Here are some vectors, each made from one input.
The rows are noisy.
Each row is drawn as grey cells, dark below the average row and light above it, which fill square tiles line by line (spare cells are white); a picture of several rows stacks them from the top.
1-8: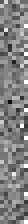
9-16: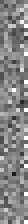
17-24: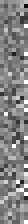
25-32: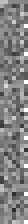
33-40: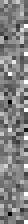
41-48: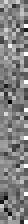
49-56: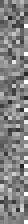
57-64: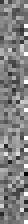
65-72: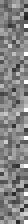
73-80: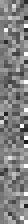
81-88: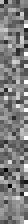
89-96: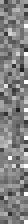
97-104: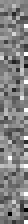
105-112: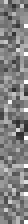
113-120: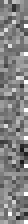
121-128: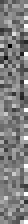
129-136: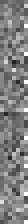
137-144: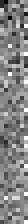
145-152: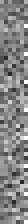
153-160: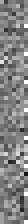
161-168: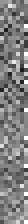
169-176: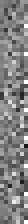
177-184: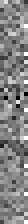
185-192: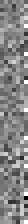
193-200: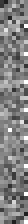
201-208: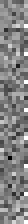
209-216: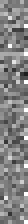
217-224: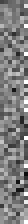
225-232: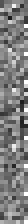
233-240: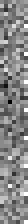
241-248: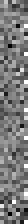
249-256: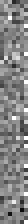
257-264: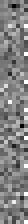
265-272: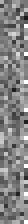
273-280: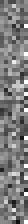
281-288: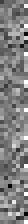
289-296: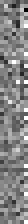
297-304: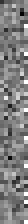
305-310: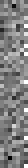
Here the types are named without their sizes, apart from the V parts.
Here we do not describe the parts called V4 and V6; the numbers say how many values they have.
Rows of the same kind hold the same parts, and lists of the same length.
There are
2 kinds of row.
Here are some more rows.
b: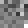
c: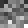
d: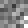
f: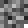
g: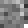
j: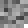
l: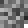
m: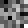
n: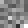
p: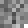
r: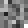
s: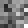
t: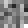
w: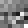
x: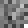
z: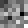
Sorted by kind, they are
b, g, j, n, p, s, t, w
c, d, f, l, m, r, x, z

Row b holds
a point on a line, three true/false values and a value of V4.
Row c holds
three true/false values and a value of V6.
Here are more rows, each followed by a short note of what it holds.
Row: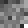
three true/false values and a value of V6
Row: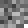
three true/false values and a value of V6
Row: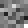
a point on a line, three true/false values and a value of V4
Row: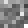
a point on a line, three true/false values and a value of V4
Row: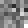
a point on a line, three true/false values and a value of V4
